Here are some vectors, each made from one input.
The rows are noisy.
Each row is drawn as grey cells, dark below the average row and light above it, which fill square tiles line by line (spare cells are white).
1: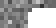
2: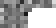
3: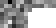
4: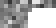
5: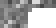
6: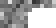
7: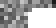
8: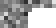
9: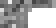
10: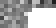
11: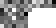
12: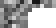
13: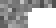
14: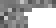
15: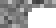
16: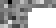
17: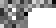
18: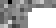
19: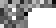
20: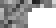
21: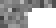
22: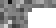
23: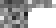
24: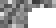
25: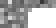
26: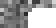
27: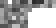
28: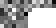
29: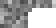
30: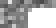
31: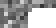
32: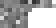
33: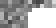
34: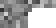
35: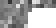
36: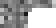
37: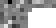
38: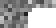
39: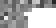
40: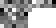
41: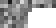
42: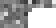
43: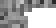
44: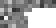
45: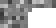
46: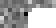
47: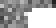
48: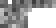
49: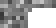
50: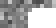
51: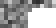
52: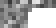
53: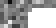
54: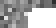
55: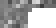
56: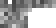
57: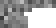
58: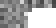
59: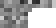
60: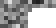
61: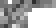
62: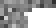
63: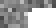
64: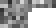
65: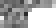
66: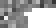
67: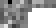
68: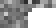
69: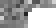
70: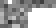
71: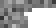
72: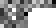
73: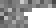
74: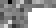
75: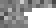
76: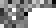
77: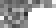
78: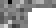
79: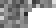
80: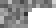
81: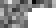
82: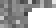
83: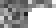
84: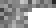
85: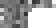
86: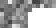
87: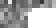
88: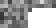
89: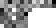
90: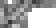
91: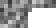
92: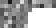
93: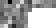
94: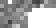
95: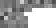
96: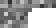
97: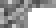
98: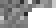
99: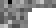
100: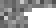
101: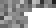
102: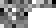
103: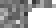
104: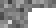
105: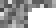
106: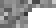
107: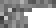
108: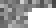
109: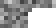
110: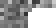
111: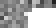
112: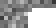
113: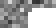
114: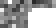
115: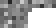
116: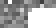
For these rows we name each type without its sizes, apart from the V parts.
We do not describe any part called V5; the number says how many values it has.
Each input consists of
a list of items, each a true/false value and a value of V5.
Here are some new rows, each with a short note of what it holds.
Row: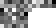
the empty list
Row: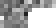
a list of two items
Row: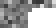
a list of two items
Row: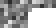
a list of one item
